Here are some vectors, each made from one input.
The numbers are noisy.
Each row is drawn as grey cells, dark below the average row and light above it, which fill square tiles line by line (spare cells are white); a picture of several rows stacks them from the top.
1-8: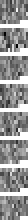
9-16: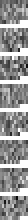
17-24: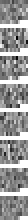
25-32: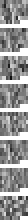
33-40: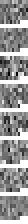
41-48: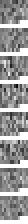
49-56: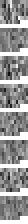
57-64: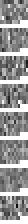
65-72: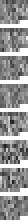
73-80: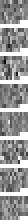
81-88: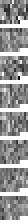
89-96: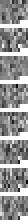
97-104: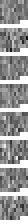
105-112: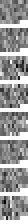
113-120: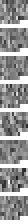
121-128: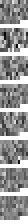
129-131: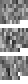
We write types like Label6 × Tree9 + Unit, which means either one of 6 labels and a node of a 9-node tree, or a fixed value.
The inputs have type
Bool × Bool × Bool × Bool + List3(Circle6).
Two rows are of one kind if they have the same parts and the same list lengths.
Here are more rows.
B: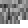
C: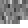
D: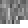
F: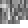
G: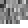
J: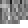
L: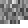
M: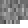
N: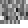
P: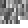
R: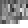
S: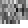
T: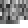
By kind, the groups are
B, S
C, D, F, J, M, R
G, P
L, N
T

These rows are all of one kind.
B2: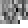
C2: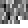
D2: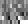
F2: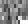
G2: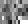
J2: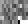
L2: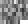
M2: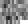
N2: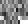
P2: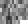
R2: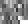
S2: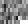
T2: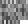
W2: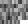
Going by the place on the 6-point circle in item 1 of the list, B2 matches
D2, J2 and N2.
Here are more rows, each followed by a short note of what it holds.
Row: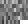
a list of three items
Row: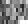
the empty list
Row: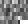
a list of two items
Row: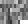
a list of three items
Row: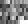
the empty list
